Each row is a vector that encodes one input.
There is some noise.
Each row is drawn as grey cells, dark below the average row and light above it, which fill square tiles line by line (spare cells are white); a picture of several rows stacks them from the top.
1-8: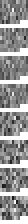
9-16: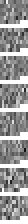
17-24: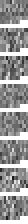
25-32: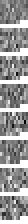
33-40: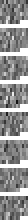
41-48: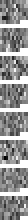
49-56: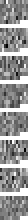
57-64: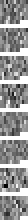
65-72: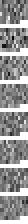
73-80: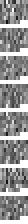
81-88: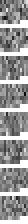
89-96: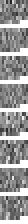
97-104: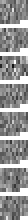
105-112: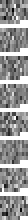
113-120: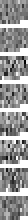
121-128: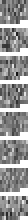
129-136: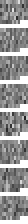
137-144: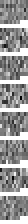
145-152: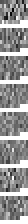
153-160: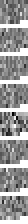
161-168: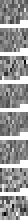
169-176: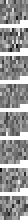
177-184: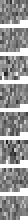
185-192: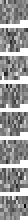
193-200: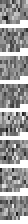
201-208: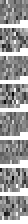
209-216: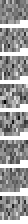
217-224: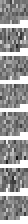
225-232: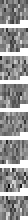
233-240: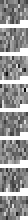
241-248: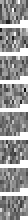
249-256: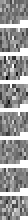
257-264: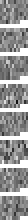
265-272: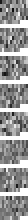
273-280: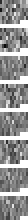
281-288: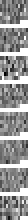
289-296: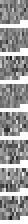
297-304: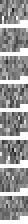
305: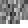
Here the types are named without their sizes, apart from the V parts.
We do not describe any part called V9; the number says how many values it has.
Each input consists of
either a label and a value of V9, or a list of points on a line.
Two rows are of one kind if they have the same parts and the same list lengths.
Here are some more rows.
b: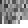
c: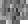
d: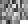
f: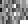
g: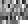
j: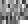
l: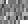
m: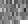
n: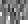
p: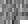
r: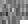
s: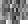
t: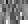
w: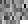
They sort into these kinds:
b, d, f, w
c, l, n, s
g, j
m, p, t
r

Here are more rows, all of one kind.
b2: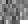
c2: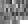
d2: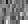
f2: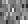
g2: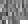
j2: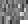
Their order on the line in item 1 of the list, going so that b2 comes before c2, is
j2, d2, b2, g2, c2, f2.
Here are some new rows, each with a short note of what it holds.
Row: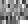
the empty list
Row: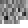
a label and a value of V9
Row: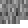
a list of three items
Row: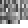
a label and a value of V9
